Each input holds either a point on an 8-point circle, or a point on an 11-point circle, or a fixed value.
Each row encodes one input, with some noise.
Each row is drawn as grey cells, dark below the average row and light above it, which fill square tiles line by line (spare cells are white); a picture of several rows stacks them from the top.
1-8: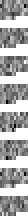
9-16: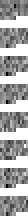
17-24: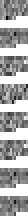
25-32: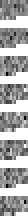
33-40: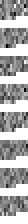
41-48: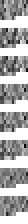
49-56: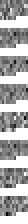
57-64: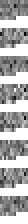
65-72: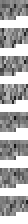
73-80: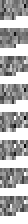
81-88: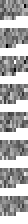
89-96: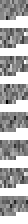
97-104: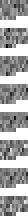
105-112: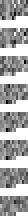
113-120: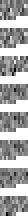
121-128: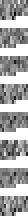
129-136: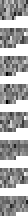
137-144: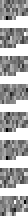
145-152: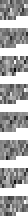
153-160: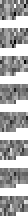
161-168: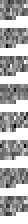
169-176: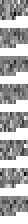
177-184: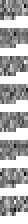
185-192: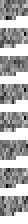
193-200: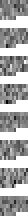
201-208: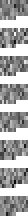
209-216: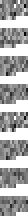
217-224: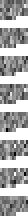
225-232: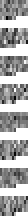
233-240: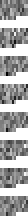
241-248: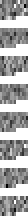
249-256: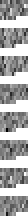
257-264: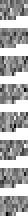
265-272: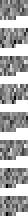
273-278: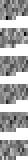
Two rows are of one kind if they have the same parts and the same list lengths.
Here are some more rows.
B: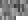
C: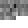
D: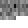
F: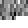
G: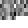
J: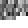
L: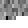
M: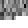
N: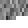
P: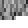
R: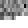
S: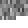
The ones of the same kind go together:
B, C, D, L, N, S
F, G, M, P, R
J

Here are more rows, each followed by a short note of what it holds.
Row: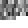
a fixed value
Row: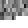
a point on an 8-point circle
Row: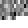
a point on an 8-point circle
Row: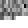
a point on an 8-point circle
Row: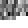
a fixed value
